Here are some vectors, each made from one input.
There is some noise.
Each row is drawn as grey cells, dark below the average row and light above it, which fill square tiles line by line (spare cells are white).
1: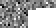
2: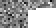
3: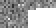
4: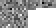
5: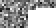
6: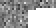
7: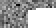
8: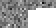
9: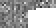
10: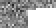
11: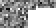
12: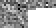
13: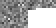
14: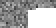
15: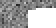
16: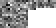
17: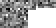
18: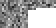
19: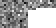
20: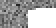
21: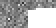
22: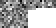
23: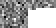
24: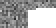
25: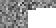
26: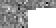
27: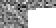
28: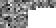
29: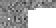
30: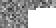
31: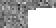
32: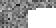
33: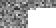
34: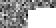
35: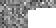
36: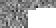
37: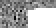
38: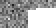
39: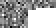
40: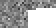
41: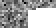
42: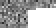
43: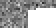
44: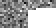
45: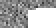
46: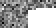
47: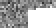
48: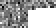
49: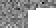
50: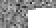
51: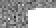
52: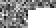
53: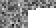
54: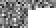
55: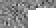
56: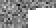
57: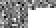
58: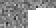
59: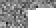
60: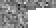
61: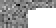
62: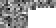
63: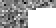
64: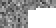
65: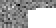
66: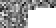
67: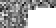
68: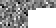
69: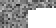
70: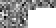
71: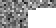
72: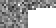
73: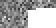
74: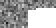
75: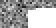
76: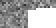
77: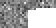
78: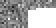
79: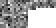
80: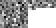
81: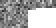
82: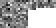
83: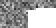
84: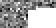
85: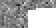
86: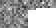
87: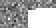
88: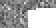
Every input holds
either a point on a 5-point line, or a list of up to two points on a 7-point line.
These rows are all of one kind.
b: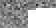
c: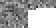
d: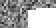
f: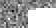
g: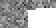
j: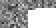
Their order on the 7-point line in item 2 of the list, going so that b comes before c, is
d, g, j, b, f, c.
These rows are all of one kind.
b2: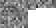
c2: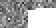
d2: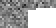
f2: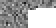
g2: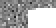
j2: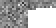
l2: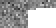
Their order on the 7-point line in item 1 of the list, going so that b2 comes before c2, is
f2, b2, g2, c2, j2, l2, d2.
